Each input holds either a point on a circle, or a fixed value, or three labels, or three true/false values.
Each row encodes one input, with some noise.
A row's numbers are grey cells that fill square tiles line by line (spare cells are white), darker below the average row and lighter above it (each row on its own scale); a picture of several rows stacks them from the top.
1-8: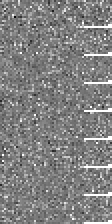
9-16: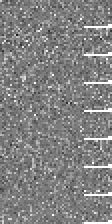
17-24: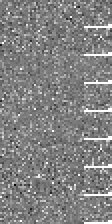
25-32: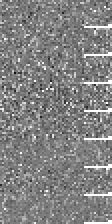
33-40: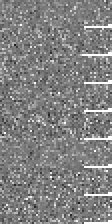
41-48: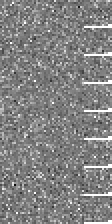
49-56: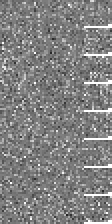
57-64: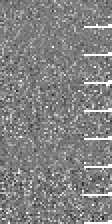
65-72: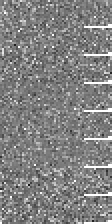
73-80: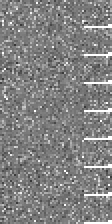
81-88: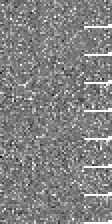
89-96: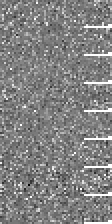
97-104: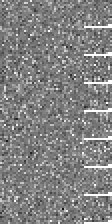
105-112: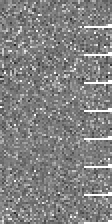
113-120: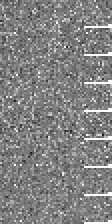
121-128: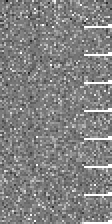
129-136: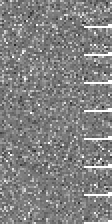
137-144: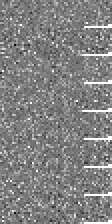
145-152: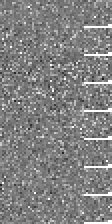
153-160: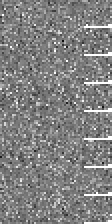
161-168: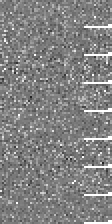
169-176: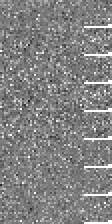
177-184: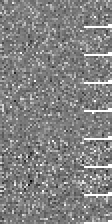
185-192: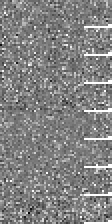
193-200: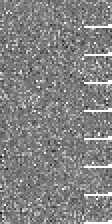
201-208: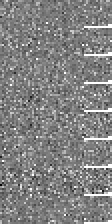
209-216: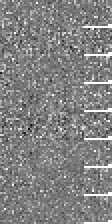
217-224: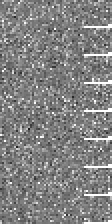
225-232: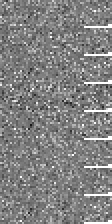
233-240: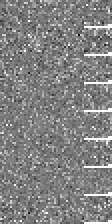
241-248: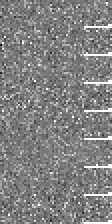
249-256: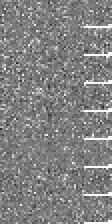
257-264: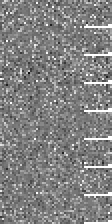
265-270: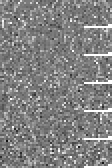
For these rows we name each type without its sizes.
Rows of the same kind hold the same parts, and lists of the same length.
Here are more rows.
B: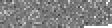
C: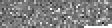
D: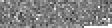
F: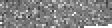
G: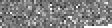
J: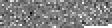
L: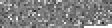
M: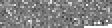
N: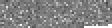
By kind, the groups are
B
C, G
D, L, M
F, J, N

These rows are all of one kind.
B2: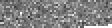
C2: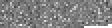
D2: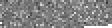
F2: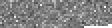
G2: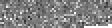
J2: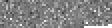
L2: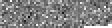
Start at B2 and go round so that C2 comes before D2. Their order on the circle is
B2, G2, C2, J2, L2, F2, D2.
